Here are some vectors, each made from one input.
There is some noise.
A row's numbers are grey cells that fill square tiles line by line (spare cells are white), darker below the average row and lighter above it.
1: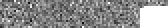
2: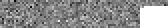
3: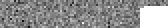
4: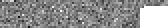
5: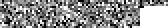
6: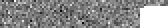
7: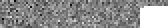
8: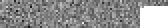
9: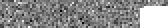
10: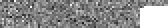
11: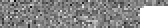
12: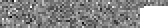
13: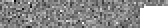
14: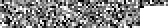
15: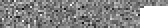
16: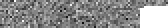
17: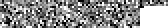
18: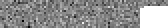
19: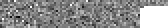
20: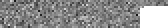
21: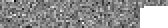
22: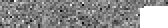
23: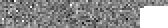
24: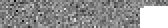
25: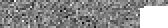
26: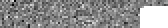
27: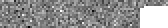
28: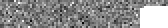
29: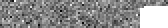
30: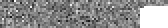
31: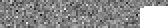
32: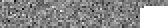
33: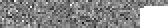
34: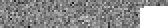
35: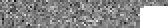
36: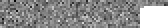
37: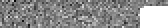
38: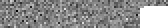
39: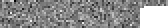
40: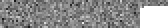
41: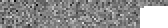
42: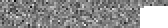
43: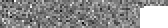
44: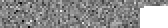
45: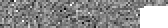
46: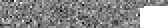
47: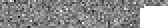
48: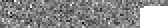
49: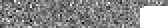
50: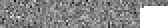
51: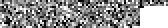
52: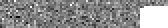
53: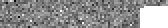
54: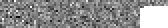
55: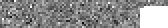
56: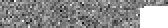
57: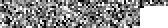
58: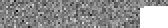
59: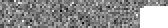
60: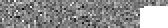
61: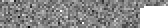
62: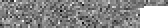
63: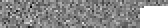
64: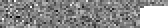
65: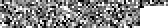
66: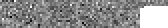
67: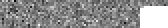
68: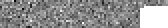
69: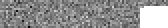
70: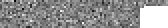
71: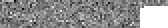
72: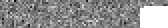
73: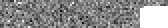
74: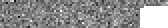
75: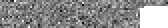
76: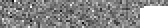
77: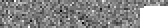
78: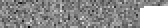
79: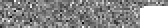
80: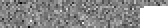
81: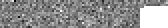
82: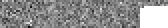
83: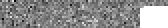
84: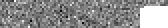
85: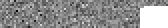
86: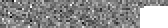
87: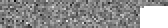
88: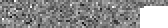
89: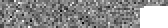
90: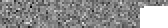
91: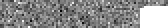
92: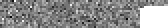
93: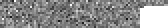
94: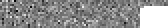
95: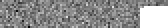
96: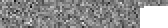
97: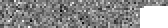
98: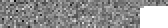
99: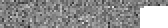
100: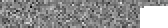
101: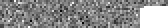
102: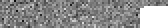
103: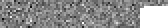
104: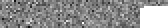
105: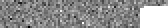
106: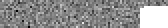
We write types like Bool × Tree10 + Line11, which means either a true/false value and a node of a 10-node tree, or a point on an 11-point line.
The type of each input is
List2(Bool × Line5).
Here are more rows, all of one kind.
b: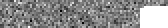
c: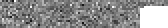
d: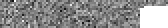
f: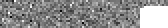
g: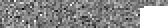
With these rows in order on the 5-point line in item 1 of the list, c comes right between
d and f.
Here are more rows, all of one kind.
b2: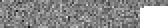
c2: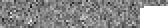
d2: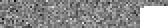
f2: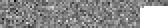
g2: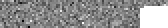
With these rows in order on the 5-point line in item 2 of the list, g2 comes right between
c2 and d2.
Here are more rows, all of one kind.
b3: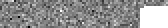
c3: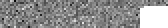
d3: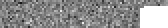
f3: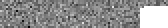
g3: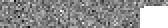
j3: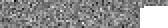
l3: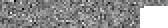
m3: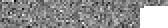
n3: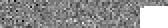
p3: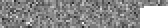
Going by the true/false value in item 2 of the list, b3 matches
c3, f3, g3 and n3.
